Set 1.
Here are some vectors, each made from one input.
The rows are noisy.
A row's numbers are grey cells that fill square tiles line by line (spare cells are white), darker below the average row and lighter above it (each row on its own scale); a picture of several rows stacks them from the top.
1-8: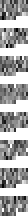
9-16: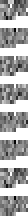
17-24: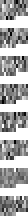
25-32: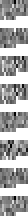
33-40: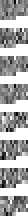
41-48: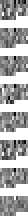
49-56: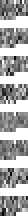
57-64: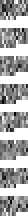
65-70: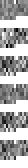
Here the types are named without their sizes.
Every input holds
either a fixed value, or four true/false values.
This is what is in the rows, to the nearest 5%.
About 10% of them hold a fixed value. The rest hold four true/false values.
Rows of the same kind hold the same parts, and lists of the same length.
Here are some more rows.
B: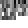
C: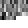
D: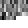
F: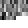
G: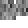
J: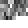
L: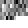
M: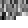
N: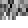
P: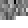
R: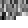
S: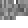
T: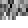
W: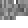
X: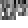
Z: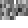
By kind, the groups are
B, G, J, L, N, P, S, T, W, X, Z
C, D, F, M, R

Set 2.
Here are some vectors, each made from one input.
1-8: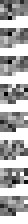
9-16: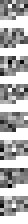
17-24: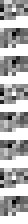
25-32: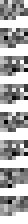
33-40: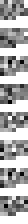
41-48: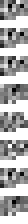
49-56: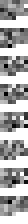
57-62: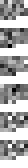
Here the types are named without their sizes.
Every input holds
a point on a circle.
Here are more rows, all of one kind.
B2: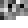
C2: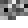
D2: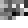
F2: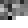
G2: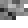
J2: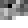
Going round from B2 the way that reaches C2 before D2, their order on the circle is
B2, G2, C2, D2, F2, J2.
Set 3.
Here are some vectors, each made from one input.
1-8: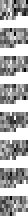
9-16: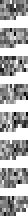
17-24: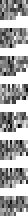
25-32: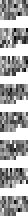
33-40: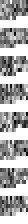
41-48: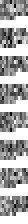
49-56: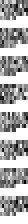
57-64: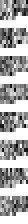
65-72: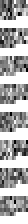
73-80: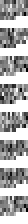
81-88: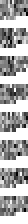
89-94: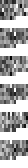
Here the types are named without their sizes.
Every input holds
four true/false values.
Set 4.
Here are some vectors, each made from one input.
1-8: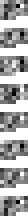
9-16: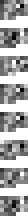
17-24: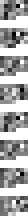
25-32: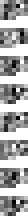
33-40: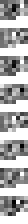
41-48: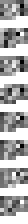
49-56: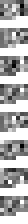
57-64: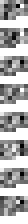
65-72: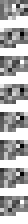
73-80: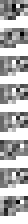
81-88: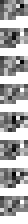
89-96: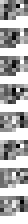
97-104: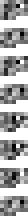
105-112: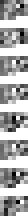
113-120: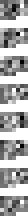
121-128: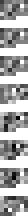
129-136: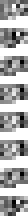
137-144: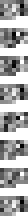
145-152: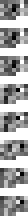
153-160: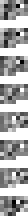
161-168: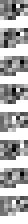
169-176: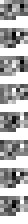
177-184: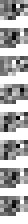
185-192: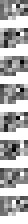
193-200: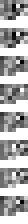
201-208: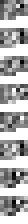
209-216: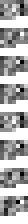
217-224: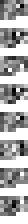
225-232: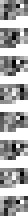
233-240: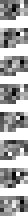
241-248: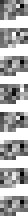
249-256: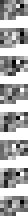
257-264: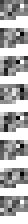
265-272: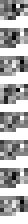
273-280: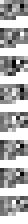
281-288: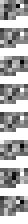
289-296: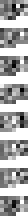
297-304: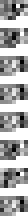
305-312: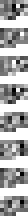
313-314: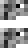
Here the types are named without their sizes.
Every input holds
either a fixed value, or three true/false values.
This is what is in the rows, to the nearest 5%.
A few of them hold a fixed value. The rest hold three true/false values.
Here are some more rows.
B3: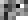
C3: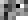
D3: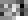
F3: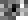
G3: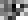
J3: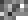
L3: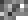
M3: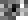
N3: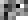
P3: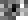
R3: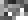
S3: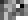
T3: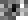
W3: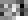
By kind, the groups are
B3, C3, D3, F3, G3, J3, L3, M3, N3, P3, S3, T3, W3
R3

